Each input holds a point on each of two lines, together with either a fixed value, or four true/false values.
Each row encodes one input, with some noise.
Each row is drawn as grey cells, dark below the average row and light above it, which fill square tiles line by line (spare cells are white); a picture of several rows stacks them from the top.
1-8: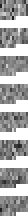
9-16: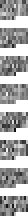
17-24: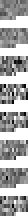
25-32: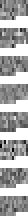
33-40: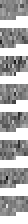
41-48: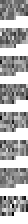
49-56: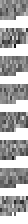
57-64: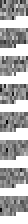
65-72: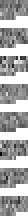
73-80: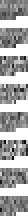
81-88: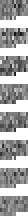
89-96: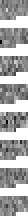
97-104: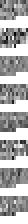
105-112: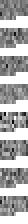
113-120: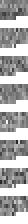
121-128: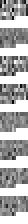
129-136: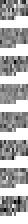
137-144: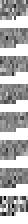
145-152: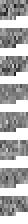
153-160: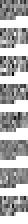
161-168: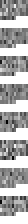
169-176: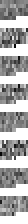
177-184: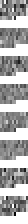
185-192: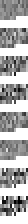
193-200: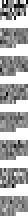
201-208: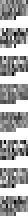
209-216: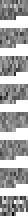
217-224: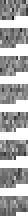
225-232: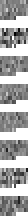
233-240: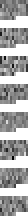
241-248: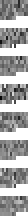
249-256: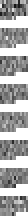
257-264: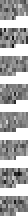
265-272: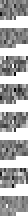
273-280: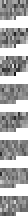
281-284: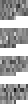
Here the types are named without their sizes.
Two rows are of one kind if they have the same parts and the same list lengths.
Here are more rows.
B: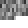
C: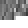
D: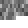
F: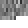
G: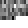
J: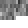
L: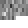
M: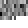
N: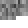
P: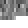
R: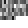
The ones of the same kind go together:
B, C, D, F, J, L, M, N, P
G, R

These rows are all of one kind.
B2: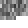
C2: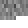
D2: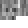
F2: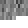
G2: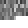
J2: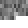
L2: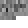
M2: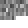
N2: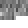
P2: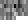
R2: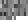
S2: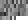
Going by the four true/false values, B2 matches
F2, G2 and M2.
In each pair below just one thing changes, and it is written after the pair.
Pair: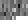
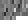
one of the four true/false values
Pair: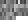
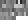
the place on one of the two lines
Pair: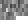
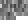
the place on one of the two lines
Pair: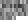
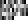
the place on one of the two lines
